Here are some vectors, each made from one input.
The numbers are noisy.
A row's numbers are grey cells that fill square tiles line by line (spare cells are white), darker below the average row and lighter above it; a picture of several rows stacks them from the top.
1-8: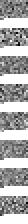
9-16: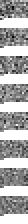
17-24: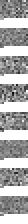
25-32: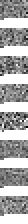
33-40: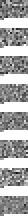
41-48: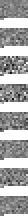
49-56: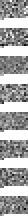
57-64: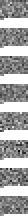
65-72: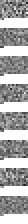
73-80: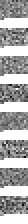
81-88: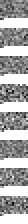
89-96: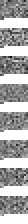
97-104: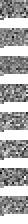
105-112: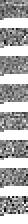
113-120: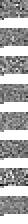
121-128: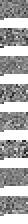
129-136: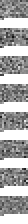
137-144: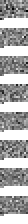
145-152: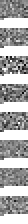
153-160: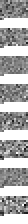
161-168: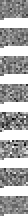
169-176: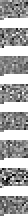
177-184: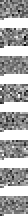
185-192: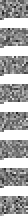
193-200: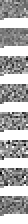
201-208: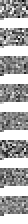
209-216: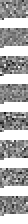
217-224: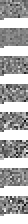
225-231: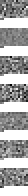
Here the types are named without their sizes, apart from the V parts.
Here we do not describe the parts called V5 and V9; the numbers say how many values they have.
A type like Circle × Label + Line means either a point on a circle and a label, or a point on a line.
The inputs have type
Bool × Bool × Bool + (Tree + V9) × V5 + Unit.
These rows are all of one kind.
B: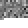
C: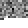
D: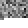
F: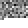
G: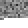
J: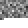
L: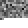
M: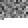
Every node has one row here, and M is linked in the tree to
C and L.
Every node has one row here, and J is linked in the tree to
G and L.
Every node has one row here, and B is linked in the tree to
D and F.
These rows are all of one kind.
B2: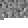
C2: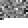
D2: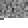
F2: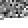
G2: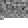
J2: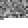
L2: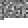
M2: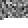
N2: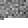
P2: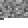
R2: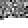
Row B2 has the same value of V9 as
D2, M2, P2 and R2.
